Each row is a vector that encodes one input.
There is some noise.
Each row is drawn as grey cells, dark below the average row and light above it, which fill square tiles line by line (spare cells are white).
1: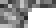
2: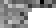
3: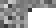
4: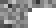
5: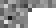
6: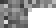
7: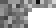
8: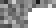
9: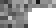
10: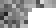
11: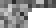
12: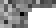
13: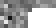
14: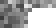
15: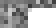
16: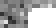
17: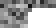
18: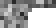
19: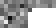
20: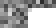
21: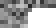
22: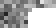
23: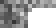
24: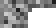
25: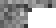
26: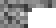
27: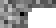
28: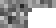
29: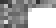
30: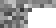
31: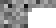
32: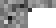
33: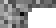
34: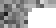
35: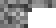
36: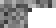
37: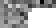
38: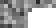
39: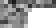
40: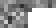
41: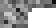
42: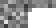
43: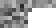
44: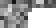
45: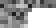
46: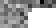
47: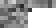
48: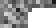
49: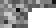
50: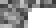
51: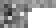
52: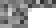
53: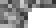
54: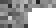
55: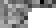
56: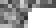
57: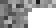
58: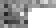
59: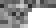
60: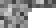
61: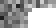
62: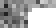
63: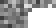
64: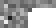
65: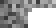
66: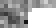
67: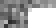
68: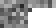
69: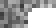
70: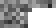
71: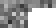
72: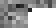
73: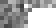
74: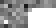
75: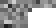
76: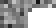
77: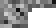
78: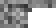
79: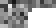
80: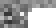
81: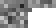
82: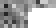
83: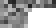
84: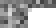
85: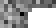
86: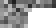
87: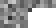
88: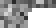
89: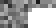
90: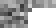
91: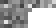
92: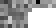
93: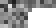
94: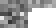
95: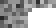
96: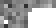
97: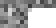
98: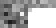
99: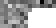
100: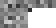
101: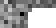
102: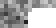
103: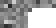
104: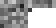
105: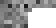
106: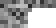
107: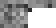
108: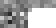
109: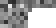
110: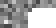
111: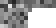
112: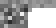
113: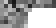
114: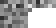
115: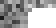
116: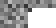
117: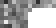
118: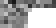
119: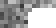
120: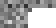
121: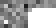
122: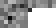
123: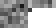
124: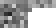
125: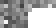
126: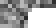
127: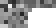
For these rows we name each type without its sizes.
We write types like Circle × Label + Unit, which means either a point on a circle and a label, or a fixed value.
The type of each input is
Circle × Circle + Label.
